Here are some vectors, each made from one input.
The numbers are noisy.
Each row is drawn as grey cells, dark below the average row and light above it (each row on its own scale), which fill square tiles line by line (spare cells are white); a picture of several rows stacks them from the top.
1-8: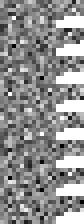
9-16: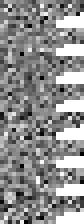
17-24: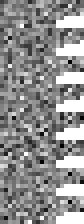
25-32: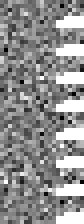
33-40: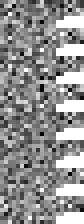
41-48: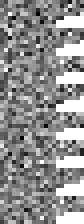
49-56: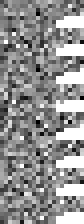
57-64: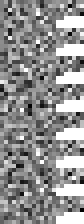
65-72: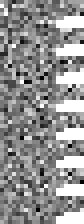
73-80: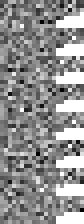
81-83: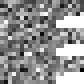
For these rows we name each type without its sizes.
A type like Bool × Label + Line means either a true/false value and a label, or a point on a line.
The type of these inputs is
Bool × Tree × (Tree + Unit).
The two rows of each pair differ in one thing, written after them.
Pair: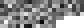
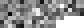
the true/false value
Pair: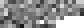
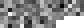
the true/false value
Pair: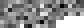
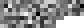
the node of one of the two trees
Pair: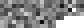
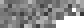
the true/false value
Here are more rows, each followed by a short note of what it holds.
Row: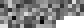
a node of each of two trees and a true/false value
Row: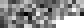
a node of each of two trees and a true/false value
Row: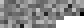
a node of each of two trees and a true/false value
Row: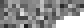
a node of each of two trees and a true/false value
